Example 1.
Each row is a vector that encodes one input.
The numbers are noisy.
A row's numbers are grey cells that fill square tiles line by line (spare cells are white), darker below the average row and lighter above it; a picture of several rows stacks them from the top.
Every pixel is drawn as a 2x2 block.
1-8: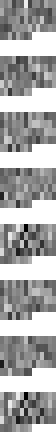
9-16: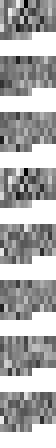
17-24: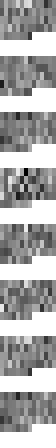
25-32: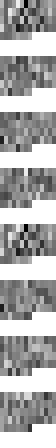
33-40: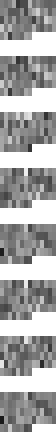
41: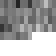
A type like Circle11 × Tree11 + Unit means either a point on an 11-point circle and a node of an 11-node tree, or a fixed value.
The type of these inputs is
Bool × Bool × Bool + Unit.
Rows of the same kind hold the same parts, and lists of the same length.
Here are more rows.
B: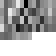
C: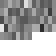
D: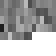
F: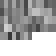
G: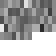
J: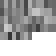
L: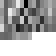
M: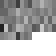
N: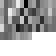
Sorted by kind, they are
B, L, N
C, D, F, G, J, M

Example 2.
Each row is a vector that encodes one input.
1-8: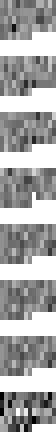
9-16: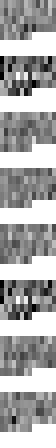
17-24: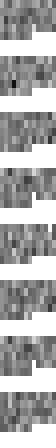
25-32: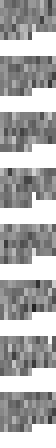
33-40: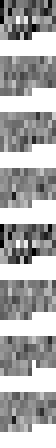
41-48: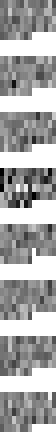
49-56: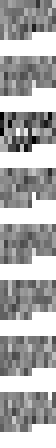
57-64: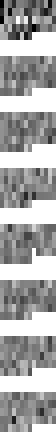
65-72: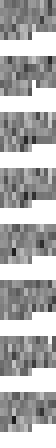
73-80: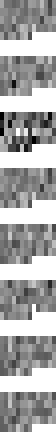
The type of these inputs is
Circle14 + Unit.
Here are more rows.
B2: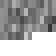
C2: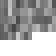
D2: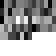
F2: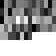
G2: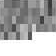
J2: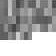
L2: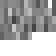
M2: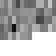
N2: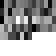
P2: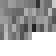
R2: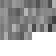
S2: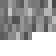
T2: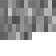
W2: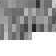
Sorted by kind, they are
B2, C2, G2, J2, L2, M2, P2, R2, S2, T2, W2
D2, F2, N2

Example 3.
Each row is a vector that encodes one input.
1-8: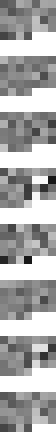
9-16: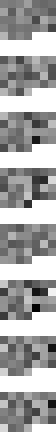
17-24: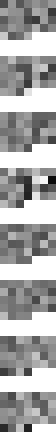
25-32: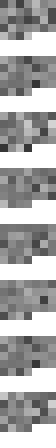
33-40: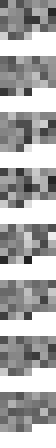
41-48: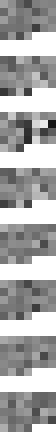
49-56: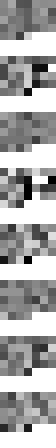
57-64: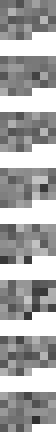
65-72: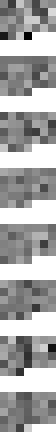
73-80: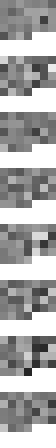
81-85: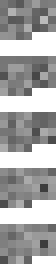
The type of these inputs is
Line7.
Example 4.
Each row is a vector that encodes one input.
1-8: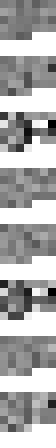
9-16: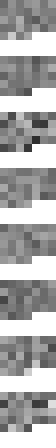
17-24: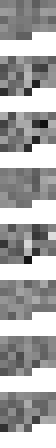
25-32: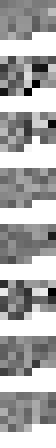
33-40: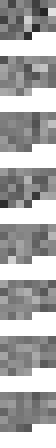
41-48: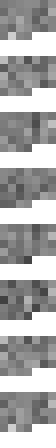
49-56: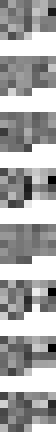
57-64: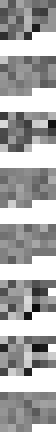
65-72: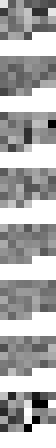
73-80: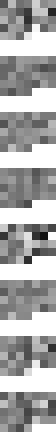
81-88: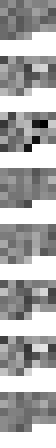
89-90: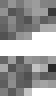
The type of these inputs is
Circle16.
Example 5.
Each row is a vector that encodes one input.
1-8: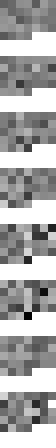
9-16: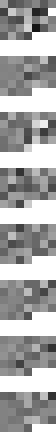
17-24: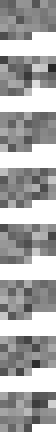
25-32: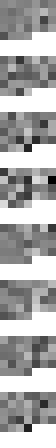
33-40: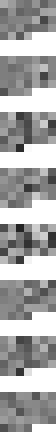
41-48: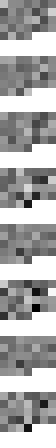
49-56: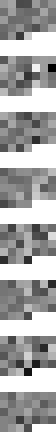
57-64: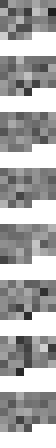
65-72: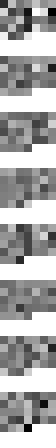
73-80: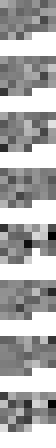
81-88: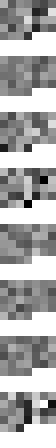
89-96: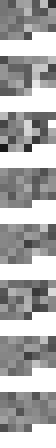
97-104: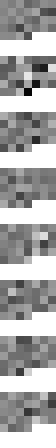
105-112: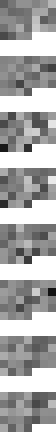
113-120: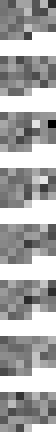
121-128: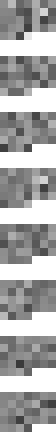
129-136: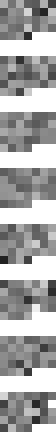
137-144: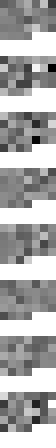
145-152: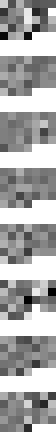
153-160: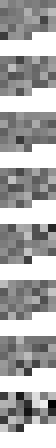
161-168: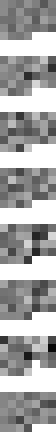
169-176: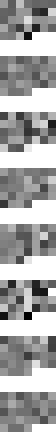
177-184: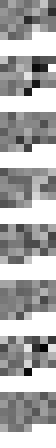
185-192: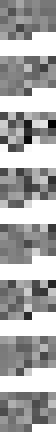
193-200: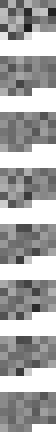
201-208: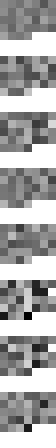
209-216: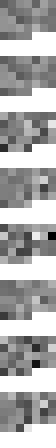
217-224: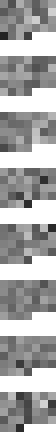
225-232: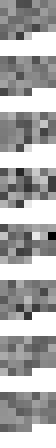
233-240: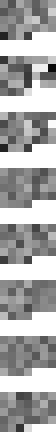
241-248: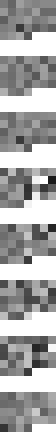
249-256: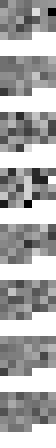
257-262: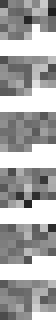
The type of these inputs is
Circle14.
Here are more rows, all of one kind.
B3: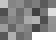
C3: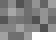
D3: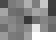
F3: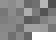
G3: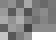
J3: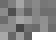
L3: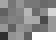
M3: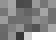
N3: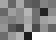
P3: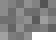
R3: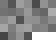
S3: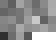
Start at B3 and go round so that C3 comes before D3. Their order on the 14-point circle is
B3, M3, C3, P3, G3, J3, N3, F3, D3, R3, S3, L3.
